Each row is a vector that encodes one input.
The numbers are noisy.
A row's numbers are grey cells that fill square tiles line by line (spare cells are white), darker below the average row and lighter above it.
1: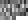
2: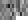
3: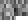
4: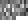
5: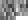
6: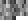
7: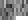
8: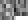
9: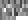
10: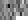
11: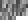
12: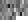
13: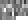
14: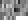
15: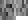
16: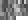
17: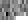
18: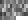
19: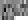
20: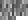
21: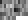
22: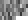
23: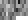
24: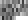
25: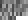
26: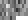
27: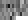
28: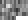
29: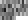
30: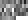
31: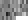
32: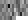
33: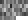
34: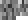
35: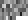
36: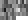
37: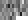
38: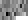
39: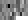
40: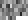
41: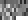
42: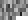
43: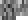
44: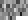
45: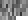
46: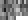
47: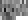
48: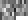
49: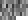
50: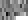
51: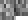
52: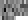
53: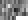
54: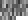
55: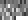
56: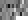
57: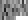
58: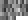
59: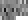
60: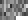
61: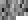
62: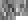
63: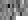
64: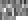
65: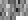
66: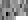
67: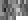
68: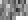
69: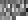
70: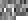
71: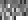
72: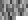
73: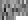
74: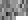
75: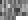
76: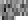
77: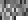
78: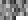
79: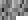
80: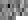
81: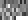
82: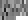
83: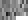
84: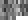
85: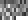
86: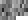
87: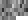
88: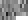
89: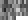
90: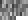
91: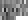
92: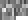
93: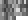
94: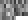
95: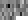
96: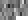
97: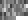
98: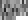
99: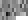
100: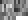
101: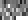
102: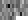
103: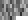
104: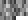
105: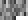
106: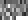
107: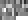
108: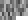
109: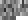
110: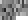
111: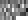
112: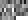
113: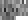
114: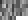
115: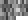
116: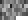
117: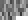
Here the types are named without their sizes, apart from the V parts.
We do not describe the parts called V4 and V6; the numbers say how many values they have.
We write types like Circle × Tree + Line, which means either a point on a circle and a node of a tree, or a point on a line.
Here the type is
Bool × (Circle + V6) + V4.
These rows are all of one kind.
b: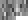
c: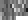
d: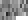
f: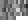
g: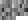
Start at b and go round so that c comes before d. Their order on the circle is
b, f, c, g, d.
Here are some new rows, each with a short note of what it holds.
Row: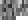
a true/false value and a value of V6
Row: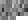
a point on a circle and a true/false value
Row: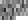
a true/false value and a value of V6
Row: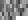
a value of V4
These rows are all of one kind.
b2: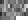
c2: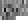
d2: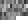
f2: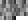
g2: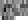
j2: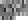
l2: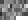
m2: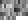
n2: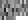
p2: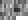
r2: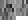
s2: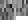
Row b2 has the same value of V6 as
d2, l2, r2 and s2.
